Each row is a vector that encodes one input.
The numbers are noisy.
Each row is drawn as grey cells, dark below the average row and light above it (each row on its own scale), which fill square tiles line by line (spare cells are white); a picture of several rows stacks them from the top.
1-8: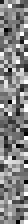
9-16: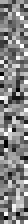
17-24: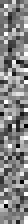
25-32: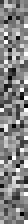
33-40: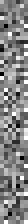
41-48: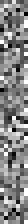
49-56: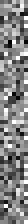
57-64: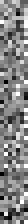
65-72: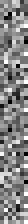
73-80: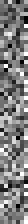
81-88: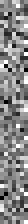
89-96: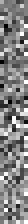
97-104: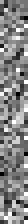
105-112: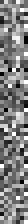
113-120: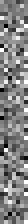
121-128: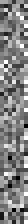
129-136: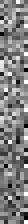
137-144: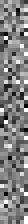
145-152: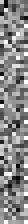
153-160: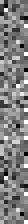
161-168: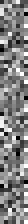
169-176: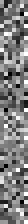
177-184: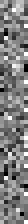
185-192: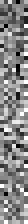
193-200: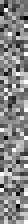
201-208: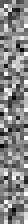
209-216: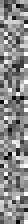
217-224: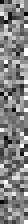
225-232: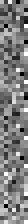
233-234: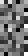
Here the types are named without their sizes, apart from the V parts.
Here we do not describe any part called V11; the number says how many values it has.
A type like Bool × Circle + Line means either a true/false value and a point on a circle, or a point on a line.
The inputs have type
Label + Line × V11.
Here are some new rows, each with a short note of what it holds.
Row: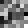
a point on a line and a value of V11
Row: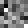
a label
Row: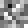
a point on a line and a value of V11
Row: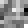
a point on a line and a value of V11
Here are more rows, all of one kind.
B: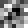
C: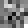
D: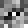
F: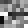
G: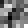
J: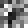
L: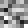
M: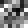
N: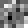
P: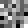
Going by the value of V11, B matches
C, F, G and J.
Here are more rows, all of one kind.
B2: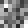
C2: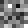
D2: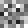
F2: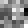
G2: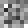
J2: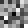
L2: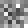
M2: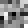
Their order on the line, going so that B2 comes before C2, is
L2, D2, G2, B2, F2, C2, J2, M2.
